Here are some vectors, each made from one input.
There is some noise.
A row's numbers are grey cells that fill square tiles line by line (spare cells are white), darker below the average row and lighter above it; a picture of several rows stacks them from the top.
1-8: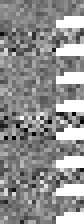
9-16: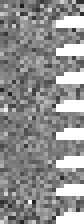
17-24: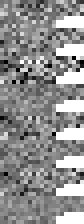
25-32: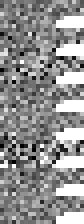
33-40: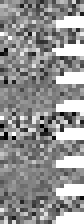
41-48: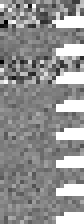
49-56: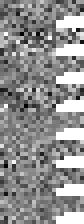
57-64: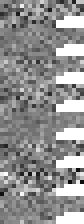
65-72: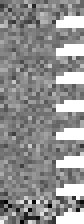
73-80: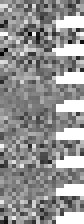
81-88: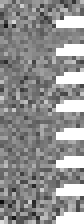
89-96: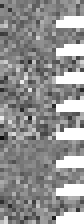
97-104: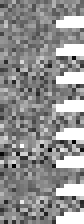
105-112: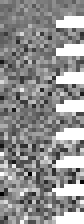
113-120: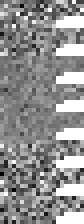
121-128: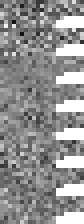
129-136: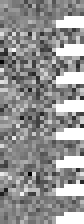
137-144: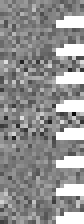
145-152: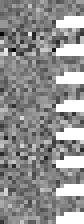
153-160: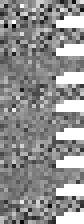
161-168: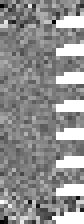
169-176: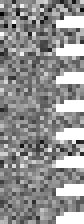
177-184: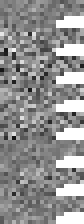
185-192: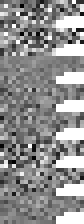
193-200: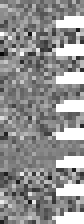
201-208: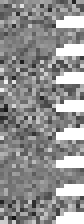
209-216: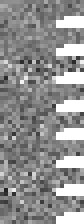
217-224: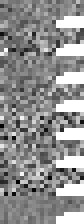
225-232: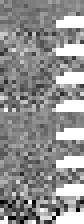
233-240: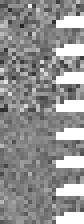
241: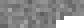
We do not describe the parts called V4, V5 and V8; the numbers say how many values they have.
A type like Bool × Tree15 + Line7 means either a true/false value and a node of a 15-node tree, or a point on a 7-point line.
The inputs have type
Bool × V5 + Circle10 × V4 + Tree9 × V8.
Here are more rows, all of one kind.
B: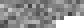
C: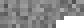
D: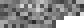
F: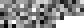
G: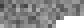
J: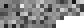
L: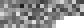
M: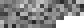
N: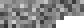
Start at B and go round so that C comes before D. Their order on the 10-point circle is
B, J, C, D, N, M, F, G, L.
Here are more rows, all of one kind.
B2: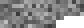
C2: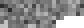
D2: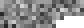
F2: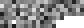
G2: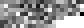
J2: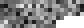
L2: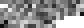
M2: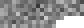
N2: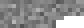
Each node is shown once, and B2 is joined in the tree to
M2.
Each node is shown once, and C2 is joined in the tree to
J2.
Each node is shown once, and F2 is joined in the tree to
N2.
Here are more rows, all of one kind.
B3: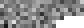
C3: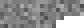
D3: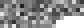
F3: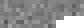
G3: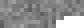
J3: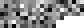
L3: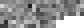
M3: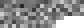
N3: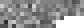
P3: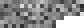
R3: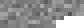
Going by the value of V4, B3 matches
C3, P3 and R3.
